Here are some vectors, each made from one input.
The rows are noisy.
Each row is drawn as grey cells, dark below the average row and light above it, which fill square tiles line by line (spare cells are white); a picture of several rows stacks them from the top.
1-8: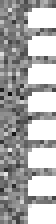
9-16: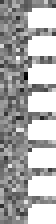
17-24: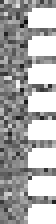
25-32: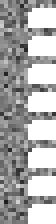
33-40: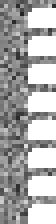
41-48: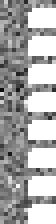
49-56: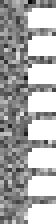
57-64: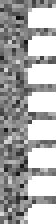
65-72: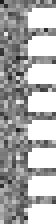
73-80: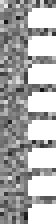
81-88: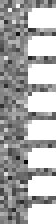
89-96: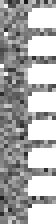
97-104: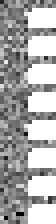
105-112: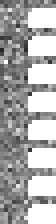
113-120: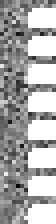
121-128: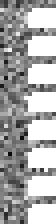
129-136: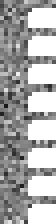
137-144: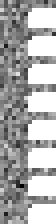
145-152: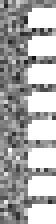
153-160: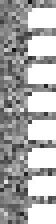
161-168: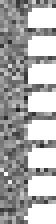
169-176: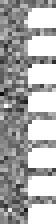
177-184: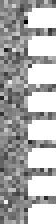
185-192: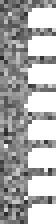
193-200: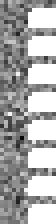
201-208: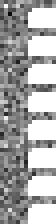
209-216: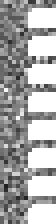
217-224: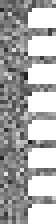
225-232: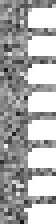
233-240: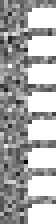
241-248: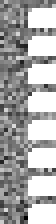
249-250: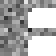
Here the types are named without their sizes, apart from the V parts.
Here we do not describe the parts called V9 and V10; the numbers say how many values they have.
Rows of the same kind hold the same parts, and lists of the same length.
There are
2 kinds of row.
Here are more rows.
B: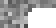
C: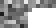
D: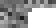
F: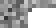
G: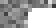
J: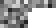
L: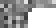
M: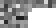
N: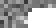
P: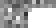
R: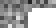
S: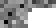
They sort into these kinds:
B, F, G, L, N, P, R
C, D, J, M, S

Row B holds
a value of V9 and a value of V10.
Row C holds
two labels and a value of V9.
